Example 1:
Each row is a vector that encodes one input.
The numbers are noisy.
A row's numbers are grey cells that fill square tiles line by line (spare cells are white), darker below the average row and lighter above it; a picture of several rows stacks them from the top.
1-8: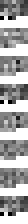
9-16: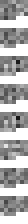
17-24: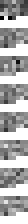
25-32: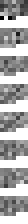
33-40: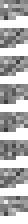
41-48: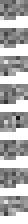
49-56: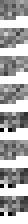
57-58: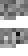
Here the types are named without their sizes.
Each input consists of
either a point on a circle, or a fixed value.
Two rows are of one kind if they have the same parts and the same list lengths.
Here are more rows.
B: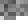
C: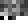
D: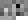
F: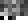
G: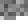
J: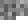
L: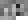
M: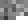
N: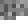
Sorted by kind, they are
B, D, G, J, L, M, N
C, F

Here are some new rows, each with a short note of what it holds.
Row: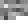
a point on a circle
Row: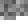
a point on a circle
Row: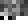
a fixed value
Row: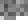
a point on a circle
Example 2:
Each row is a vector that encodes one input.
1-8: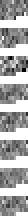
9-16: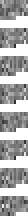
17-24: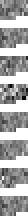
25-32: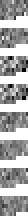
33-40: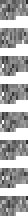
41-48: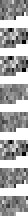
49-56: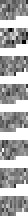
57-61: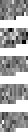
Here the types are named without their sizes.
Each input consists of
either a fixed value, or a node of a tree.
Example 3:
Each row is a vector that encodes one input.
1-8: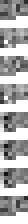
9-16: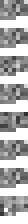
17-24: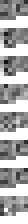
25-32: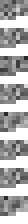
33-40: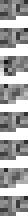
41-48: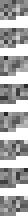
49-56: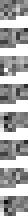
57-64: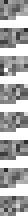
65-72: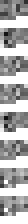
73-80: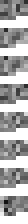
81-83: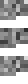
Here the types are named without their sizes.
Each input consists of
a point on a circle.
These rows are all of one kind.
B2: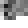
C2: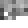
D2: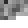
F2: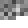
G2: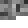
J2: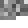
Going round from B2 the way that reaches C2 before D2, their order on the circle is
B2, F2, J2, C2, D2, G2.
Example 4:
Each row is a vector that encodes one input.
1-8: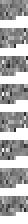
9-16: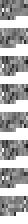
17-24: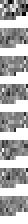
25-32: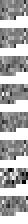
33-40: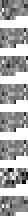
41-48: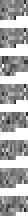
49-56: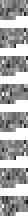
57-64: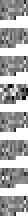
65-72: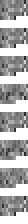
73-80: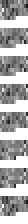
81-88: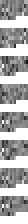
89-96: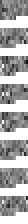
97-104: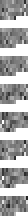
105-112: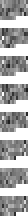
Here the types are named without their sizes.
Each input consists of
either a fixed value, or a node of a tree.
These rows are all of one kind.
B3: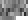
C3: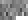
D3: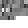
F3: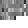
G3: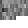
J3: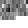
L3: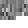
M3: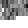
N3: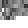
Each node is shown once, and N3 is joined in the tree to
D3 and M3.
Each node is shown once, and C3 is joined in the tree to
B3, G3 and L3.
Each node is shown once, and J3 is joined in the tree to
B3.
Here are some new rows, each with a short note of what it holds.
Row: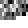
a fixed value
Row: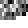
a fixed value
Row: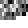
a fixed value
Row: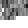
a node of a tree
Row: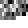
a fixed value
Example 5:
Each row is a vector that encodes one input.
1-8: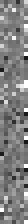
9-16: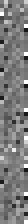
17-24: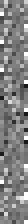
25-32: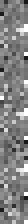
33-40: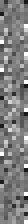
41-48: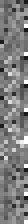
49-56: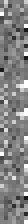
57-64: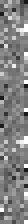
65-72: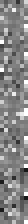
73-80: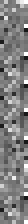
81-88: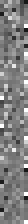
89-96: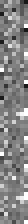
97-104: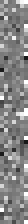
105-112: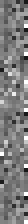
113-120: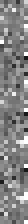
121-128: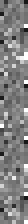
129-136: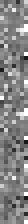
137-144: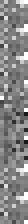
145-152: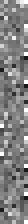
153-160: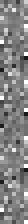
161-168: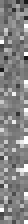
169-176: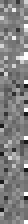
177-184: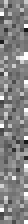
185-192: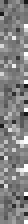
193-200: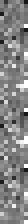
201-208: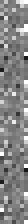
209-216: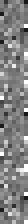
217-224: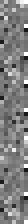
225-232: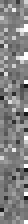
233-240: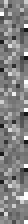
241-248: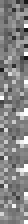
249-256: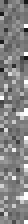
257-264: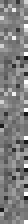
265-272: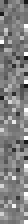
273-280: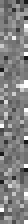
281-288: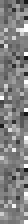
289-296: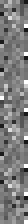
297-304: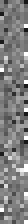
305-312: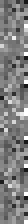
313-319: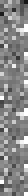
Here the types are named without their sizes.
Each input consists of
a point on a circle.
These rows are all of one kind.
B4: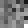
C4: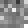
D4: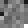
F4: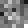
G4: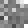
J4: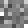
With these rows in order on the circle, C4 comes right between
D4 and G4.
